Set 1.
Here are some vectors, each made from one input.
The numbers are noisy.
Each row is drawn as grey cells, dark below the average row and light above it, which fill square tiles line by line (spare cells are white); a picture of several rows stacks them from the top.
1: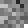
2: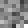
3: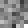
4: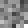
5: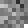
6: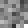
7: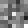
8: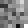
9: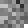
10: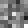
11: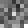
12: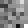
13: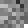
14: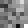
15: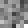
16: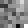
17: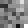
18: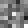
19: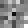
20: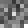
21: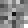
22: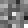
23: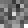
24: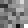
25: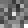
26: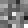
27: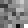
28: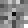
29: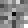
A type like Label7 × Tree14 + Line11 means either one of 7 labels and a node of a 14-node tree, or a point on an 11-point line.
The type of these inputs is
Line6.
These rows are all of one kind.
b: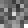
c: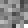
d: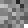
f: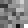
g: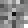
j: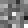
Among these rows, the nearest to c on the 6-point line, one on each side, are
d and g.
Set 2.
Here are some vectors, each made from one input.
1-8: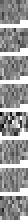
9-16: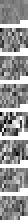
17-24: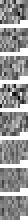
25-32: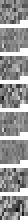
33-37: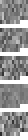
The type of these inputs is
Tree7.
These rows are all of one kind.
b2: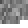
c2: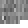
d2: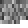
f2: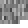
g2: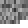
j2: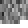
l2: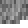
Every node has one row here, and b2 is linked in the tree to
c2, j2 and l2.
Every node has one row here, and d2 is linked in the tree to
j2.
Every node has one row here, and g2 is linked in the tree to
l2.
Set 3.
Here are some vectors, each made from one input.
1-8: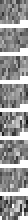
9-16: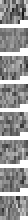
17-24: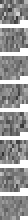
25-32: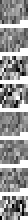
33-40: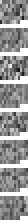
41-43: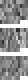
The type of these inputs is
Tree9.
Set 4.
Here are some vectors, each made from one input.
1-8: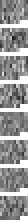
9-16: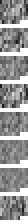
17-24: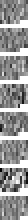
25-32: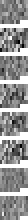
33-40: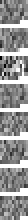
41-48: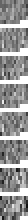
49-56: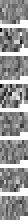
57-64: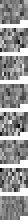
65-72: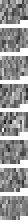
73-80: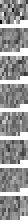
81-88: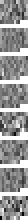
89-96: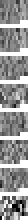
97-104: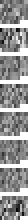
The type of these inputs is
Tree19.
